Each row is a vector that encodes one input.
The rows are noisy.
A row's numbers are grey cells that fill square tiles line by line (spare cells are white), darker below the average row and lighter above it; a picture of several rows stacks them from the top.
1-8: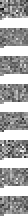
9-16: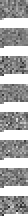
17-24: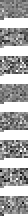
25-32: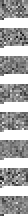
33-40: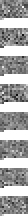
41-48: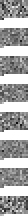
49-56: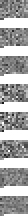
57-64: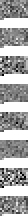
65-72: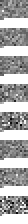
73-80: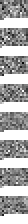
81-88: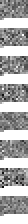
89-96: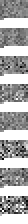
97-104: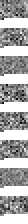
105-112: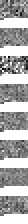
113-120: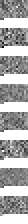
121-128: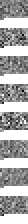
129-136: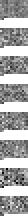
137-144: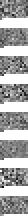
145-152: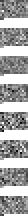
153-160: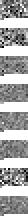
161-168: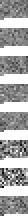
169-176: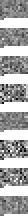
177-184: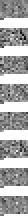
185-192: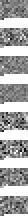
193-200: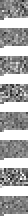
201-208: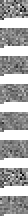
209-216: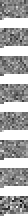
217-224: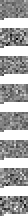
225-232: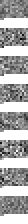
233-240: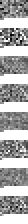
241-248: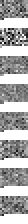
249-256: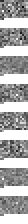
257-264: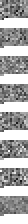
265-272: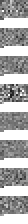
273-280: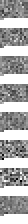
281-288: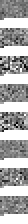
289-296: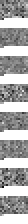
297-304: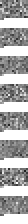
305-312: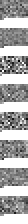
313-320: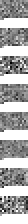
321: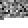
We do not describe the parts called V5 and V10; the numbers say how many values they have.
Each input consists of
either a point on a 7-point line, or a point on a 12-point line, three true/false values and a value of V10, or a value of V5.
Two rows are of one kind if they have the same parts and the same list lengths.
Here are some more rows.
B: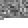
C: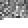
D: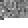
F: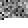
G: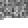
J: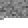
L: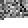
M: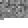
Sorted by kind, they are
B, F, J, L, M
C, G
D

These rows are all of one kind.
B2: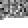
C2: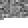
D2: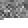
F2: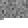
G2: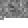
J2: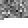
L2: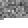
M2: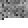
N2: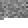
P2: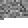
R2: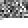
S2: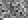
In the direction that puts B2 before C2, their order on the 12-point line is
G2, N2, S2, B2, C2, J2, M2, R2, F2, P2, D2, L2.
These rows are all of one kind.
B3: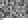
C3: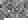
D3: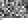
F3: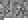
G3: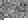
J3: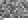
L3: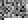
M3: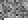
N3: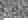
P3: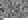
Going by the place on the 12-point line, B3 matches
D3 and M3.
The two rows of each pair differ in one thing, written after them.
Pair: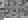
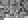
the value of V10
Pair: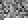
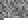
the value of V10
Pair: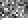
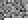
one of the three true/false values
